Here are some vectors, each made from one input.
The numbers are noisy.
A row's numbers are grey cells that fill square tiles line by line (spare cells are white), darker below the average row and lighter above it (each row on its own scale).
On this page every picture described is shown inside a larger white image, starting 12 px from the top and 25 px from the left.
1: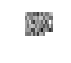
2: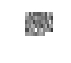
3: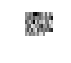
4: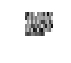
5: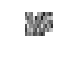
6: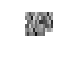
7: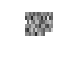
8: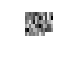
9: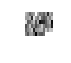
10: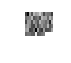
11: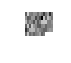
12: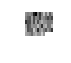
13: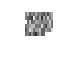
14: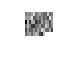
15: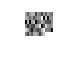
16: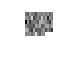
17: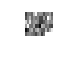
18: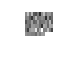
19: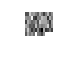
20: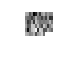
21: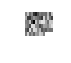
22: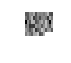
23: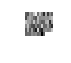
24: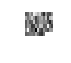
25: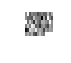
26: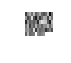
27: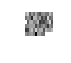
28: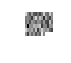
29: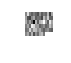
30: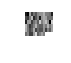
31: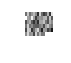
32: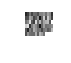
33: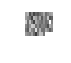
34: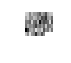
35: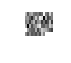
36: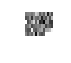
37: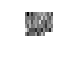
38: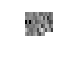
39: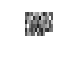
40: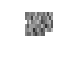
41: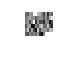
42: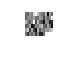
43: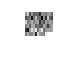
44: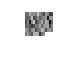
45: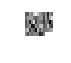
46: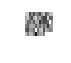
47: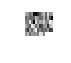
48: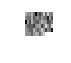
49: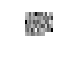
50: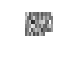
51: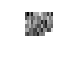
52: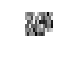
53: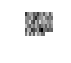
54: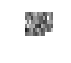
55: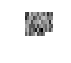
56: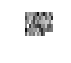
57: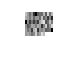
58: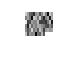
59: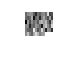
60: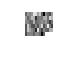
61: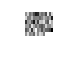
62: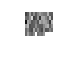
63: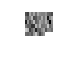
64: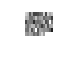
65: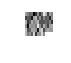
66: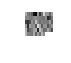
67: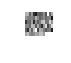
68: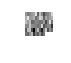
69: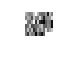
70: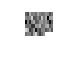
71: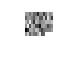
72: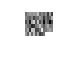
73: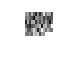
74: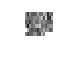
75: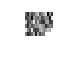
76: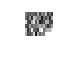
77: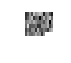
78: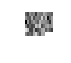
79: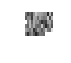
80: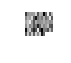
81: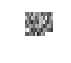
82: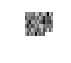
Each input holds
either a point on a 5-point line and three true/false values, or a point on an 8-point line.
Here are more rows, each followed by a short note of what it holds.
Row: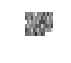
a point on an 8-point line
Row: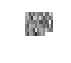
a point on a 5-point line and three true/false values
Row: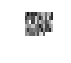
a point on an 8-point line
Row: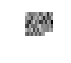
a point on a 5-point line and three true/false values
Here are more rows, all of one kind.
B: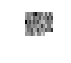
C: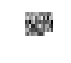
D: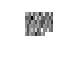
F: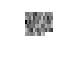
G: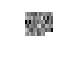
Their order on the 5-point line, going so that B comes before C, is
D, B, C, G, F.
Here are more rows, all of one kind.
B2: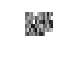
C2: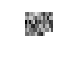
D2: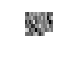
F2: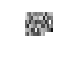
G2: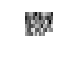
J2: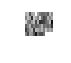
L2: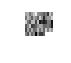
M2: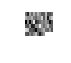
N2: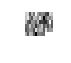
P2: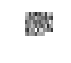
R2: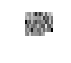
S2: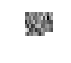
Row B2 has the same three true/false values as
G2, R2 and S2.
